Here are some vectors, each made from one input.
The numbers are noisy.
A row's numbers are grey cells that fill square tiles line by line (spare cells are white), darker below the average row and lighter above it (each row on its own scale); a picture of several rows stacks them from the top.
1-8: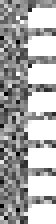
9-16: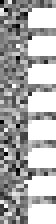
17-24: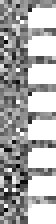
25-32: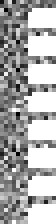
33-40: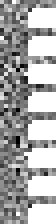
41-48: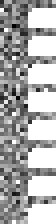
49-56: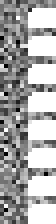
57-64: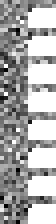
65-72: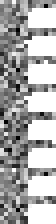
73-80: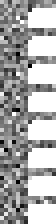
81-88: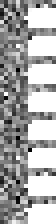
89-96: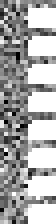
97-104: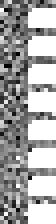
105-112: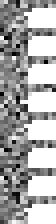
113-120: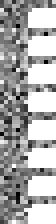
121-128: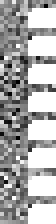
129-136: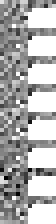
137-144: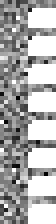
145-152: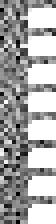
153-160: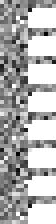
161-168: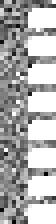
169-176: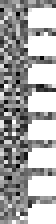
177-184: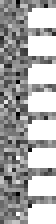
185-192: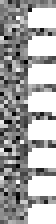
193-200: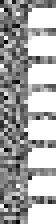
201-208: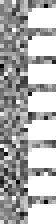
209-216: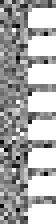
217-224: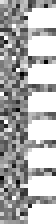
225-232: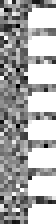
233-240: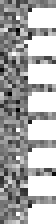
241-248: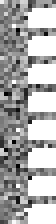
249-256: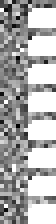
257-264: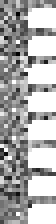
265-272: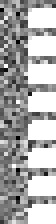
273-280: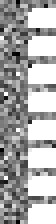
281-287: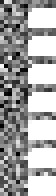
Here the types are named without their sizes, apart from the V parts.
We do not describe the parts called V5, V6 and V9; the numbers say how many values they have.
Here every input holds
either three true/false values, or a value of V5, a value of V6 and a value of V9, or a list of points on a line.
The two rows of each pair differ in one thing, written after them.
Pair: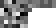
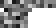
the value of V9
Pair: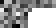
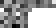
the value of V6
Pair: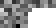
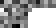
the value of V9
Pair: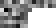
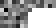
the value of V5
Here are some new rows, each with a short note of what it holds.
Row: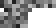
a value of V5, a value of V6 and a value of V9
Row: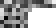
a value of V5, a value of V6 and a value of V9
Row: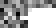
a list of two items
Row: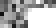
the empty list
